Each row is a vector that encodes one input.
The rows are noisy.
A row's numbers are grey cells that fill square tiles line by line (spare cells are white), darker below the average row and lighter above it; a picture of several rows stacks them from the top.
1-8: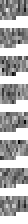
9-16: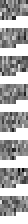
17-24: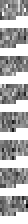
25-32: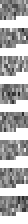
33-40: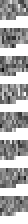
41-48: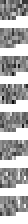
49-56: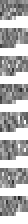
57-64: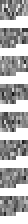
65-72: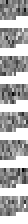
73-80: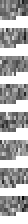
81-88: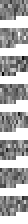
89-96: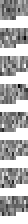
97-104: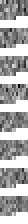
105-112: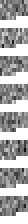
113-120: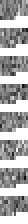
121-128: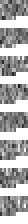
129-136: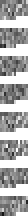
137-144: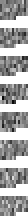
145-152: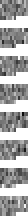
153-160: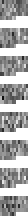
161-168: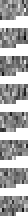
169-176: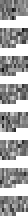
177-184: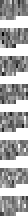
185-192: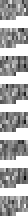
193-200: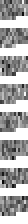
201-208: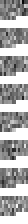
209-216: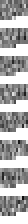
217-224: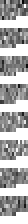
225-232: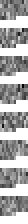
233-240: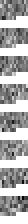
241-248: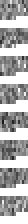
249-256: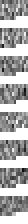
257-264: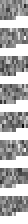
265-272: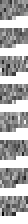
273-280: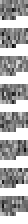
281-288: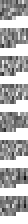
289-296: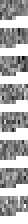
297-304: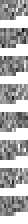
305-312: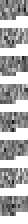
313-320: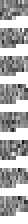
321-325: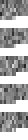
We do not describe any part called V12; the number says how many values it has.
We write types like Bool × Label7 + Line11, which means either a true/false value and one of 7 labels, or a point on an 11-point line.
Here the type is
(Bool × Bool × Bool + Label10) × Line9 × V12.
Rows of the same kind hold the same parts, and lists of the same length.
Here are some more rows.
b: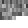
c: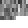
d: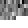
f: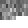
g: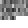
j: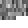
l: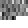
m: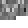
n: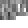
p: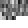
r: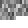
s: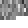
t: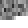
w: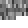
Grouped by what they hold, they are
b, d, f, g, j, s, t, w
c, l, m, n, p, r

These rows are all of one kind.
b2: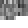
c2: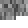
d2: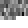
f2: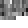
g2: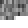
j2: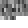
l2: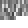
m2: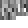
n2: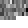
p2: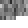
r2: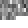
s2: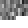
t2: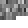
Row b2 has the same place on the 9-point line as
f2 and n2.
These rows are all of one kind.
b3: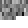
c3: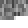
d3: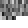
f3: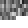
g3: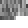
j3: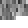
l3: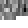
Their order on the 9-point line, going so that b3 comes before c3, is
b3, f3, g3, c3, j3, d3, l3.
